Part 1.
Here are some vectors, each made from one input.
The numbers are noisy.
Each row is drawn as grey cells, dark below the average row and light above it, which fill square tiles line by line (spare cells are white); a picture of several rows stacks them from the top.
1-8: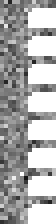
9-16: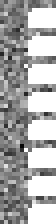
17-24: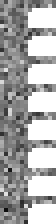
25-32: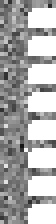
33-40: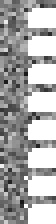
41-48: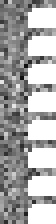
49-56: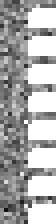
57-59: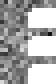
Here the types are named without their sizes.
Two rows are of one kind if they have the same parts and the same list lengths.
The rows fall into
2 kinds.
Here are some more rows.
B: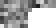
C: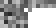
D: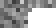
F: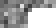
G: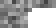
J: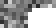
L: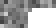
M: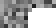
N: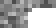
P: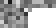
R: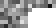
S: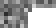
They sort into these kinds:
B, C, F, J, L, P, S
D, G, M, N, R

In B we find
three true/false values.
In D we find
a point on a line.
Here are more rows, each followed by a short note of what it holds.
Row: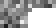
a point on a line
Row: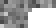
three true/false values
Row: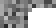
a point on a line
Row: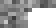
a point on a line
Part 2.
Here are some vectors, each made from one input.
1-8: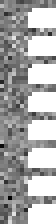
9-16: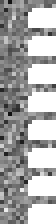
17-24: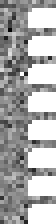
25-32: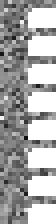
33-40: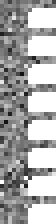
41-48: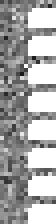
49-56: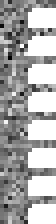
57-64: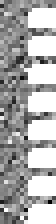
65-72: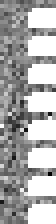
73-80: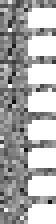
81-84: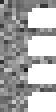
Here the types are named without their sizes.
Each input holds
a list of points on a line.
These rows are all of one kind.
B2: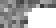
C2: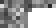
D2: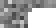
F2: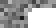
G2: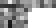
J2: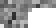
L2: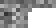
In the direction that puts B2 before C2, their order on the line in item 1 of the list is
G2, J2, D2, F2, B2, L2, C2.
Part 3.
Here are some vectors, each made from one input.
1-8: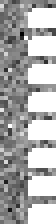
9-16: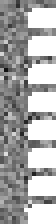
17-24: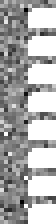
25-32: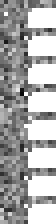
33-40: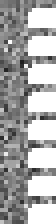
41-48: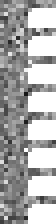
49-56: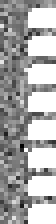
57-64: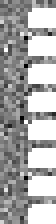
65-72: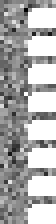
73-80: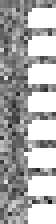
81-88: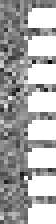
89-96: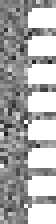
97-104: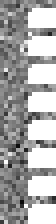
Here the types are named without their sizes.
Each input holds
either a node of a tree, or three true/false values.
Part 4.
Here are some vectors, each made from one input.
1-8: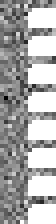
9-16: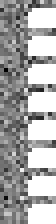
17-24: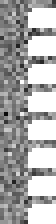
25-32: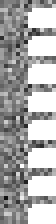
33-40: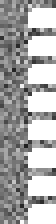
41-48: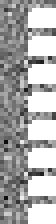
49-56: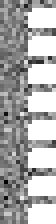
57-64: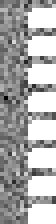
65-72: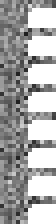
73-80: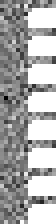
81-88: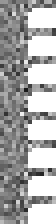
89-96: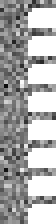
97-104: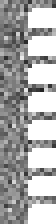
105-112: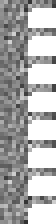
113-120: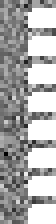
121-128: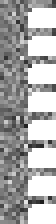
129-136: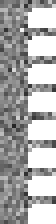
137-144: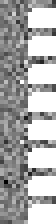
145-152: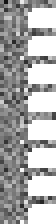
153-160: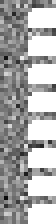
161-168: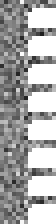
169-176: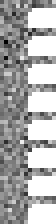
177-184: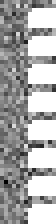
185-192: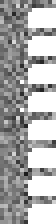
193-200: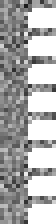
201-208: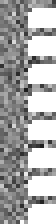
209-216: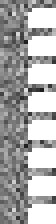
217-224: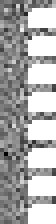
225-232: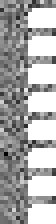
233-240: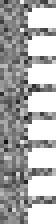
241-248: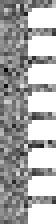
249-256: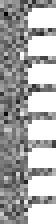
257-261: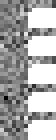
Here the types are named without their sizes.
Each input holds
either a label, or a point on a line.
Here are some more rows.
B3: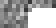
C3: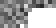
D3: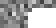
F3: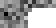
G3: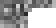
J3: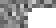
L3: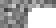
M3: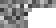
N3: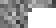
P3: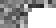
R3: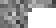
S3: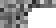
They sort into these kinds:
B3, D3, J3, L3, N3, R3
C3, F3, G3, M3, P3, S3

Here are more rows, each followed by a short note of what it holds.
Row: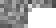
a point on a line
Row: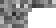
a label
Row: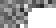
a label
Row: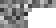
a label
